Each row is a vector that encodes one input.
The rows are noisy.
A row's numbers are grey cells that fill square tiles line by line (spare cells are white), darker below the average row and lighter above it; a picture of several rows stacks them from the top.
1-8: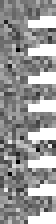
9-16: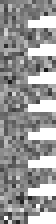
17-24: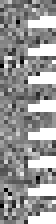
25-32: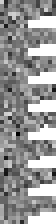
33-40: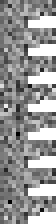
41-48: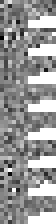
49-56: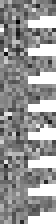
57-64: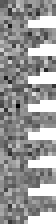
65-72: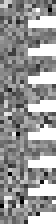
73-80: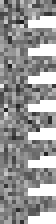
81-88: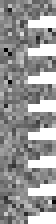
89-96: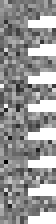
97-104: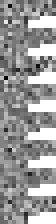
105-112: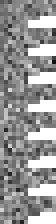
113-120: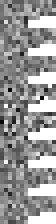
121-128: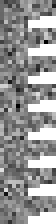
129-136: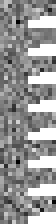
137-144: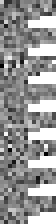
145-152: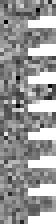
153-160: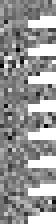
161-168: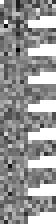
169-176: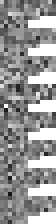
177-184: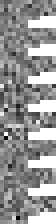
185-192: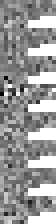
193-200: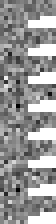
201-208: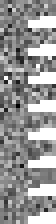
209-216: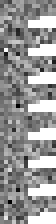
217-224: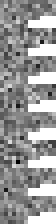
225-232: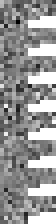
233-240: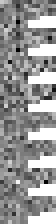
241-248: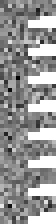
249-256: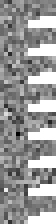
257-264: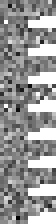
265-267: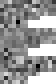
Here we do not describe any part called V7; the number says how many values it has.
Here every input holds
either a point on an 8-point line, a true/false value and a value of V7, or a list of up to two points on a 6-point line.
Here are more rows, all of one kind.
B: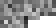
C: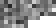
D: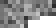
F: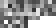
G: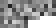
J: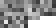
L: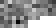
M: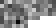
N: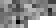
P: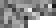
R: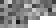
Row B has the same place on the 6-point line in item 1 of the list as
F, G, J and P.
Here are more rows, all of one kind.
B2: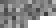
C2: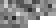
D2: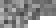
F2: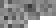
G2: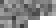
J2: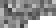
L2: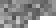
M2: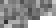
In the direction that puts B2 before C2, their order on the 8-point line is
J2, D2, M2, B2, L2, F2, G2, C2.
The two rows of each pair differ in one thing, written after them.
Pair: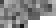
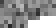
the true/false value
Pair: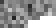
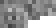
the place on the 8-point line
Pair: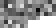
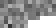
the true/false value
